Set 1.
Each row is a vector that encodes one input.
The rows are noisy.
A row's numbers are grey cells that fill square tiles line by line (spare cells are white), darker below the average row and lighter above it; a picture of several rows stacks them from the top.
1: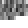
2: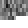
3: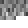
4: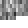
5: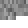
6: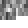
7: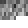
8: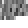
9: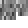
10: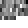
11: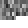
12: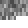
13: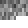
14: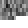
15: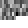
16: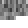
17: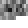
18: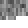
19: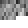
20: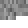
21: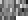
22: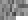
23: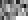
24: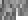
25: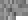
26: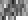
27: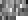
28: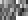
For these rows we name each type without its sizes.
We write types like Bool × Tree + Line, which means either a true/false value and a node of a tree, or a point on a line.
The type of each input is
Tree.
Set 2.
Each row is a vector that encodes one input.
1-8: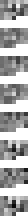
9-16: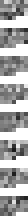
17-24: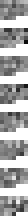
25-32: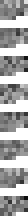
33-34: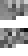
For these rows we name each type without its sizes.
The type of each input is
Line.
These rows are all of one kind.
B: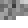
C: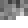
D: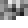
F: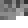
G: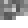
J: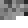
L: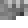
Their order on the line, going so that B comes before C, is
D, L, B, G, C, F, J.
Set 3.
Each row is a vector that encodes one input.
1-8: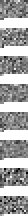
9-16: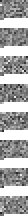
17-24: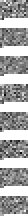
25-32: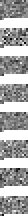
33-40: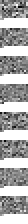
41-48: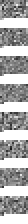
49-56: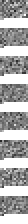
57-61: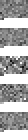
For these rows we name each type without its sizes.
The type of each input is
Line.
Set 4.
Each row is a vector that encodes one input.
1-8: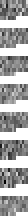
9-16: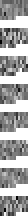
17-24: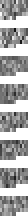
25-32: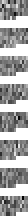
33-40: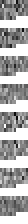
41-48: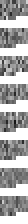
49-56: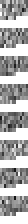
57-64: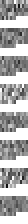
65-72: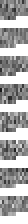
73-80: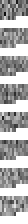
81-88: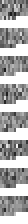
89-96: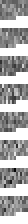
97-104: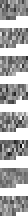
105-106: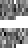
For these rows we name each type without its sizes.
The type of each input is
Line.
